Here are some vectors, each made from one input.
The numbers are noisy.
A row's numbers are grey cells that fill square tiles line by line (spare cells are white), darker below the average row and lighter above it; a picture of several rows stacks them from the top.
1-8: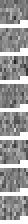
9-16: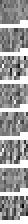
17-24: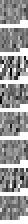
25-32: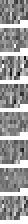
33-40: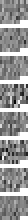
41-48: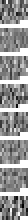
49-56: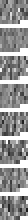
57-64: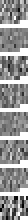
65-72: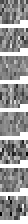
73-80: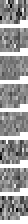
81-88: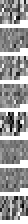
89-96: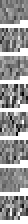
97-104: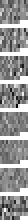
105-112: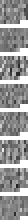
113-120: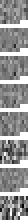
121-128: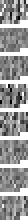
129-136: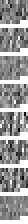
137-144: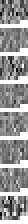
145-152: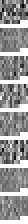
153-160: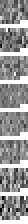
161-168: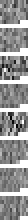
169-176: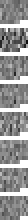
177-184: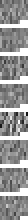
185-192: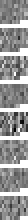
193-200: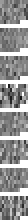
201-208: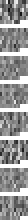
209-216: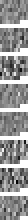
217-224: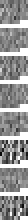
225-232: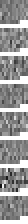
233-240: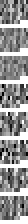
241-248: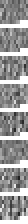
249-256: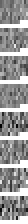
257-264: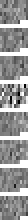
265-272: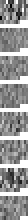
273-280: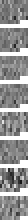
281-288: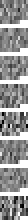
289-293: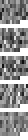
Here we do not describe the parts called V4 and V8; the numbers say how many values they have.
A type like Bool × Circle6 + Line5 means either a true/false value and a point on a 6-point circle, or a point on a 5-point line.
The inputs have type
Circle13 + (Circle14 + V4) × Line10 × V8.
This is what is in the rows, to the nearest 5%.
About 15% of them hold a point on a 13-point circle. The rest hold a point on a 10-point line and a value of V8, together with either a point on a 14-point circle, or a value of V4.
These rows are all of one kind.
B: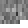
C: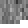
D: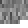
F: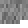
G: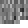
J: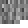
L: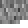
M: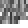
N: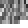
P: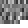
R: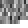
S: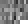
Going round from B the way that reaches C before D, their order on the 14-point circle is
B, F, J, R, P, L, S, N, G, M, C, D.
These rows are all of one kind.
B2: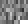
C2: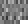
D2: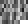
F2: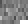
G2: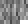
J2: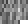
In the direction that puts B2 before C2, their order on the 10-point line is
G2, J2, D2, F2, B2, C2.
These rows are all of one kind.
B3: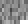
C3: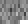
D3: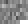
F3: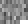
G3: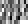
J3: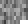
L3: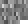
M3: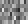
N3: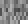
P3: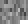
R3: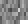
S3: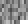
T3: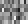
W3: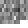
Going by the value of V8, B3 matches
G3, M3, N3 and W3.
